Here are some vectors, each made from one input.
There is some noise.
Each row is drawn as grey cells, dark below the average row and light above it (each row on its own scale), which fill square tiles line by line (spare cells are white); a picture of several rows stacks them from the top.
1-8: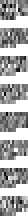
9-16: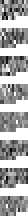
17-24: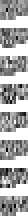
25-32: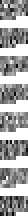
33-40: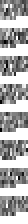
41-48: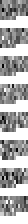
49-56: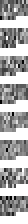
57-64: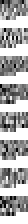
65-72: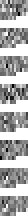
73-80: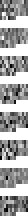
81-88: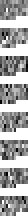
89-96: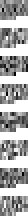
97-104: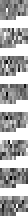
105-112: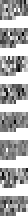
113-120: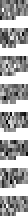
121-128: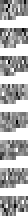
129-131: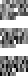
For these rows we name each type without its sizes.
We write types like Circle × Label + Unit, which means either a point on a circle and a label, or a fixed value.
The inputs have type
Circle × Circle.
